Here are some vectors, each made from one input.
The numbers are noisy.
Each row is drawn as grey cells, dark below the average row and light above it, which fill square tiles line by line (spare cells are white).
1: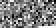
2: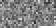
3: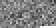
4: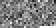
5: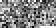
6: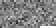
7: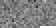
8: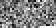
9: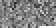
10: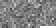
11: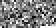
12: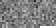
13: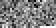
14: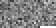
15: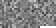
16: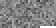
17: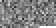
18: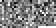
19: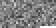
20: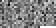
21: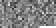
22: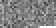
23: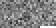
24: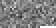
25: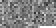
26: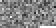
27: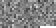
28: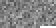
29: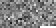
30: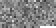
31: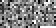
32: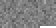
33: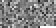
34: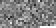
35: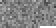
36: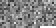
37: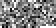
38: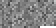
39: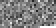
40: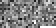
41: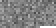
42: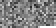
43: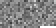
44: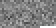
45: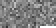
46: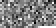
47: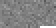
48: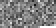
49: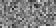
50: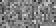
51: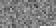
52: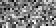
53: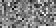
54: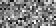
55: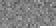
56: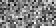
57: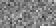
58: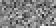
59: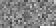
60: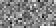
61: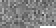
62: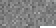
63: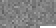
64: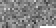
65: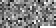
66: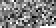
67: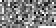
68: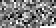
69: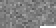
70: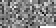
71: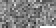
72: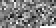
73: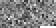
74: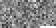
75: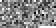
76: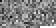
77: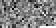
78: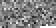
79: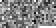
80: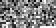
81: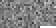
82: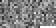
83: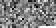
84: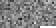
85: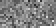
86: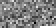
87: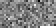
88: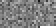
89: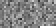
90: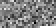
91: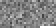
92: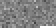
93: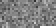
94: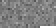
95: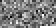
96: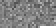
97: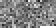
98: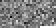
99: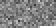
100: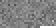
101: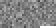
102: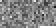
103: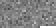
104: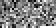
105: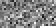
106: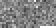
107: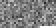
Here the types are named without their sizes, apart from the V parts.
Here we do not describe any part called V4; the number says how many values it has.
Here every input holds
a label and a point on a line, together with either a point on a line and a value of V4, or three true/false values.
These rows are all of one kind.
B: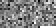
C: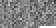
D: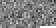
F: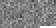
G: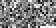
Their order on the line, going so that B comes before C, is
B, D, G, C, F.
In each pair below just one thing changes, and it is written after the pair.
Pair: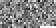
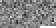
the label
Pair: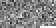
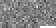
the label
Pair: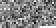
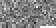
the value of V4
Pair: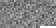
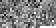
the place on one of the two lines
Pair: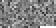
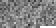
the value of V4
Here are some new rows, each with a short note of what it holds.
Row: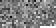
a label, a point on a line and three true/false values
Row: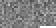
a label, a point on a line and three true/false values
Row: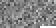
a label, a point on each of two lines and a value of V4
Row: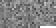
a label, a point on a line and three true/false values
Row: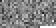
a label, a point on each of two lines and a value of V4
